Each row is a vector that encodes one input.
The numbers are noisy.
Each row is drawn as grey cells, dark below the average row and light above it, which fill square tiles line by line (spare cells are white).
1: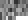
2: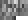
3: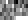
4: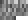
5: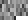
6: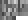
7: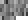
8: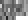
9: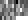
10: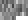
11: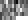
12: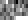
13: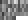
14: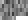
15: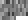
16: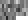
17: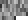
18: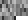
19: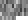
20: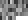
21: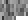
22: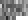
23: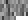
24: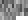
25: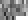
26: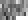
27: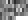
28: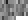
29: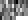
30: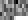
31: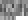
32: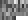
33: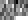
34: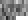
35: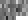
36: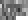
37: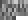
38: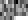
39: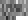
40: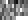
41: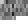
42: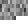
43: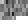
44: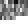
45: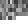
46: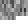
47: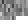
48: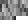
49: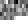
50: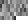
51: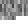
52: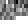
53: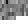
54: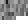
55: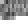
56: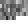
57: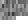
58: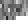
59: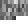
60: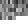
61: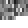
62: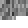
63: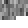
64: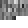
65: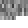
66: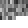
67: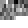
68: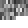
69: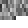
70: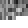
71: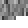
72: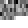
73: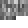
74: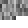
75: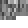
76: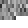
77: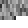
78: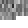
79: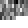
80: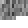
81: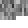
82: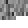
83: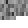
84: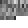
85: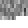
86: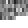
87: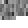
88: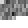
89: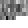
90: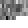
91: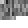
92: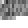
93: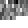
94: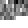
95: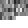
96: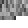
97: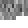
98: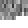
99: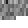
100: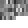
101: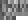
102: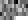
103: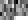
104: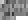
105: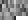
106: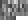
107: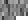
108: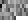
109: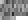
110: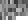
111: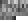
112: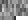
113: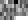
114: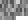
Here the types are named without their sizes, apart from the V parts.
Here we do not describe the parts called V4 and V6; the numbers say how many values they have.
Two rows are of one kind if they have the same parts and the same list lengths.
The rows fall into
2 kinds.
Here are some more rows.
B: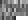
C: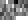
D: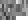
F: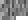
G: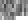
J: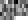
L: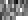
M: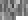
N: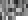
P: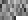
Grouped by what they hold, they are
B, D, F, G, M, P
C, J, L, N

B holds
a true/false value, a value of V4 and a value of V6.
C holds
a point on a line.
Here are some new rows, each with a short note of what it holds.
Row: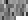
a true/false value, a value of V4 and a value of V6
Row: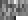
a true/false value, a value of V4 and a value of V6
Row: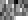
a point on a line
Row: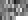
a point on a line
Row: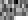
a point on a line
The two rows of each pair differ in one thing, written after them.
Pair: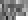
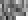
the true/false value
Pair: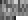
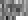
the value of V6
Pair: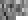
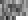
the value of V4
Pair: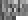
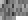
the value of V6
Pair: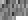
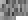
the true/false value
